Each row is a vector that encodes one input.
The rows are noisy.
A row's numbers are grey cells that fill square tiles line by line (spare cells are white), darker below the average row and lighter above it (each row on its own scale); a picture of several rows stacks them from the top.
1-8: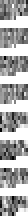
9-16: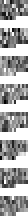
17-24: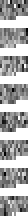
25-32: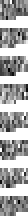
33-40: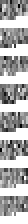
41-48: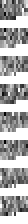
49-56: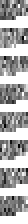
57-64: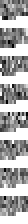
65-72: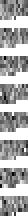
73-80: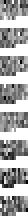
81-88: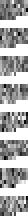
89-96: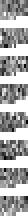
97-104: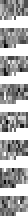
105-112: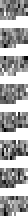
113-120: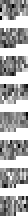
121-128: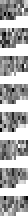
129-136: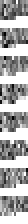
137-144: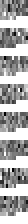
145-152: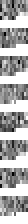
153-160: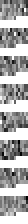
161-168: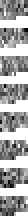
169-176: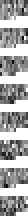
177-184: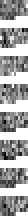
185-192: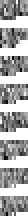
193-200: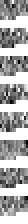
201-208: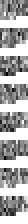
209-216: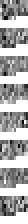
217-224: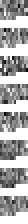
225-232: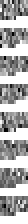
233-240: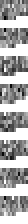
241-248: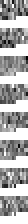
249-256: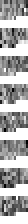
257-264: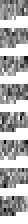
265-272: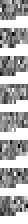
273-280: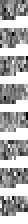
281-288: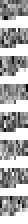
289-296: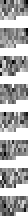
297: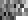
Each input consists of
a list of up to two points on a 14-point circle.
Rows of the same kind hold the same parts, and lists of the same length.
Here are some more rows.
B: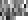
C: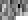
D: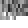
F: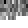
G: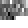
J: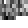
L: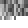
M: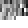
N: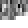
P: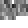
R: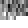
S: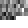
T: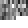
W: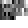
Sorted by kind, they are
B
C, D, F, L, M, N, P, R
G, J, S, T, W

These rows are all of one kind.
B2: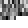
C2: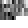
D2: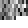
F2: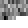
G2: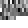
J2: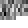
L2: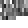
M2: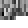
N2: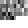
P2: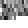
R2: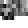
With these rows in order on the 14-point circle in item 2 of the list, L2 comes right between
M2 and R2.
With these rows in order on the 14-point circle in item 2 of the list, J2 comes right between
B2 and N2.
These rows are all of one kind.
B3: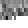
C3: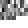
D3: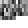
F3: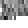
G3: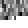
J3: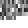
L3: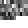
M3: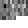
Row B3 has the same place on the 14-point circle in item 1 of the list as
F3 and G3.
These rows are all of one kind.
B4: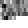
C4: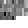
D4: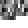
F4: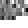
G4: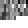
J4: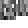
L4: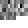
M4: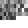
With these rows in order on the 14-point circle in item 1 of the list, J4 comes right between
B4 and C4.
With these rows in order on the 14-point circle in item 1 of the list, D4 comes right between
G4 and L4.
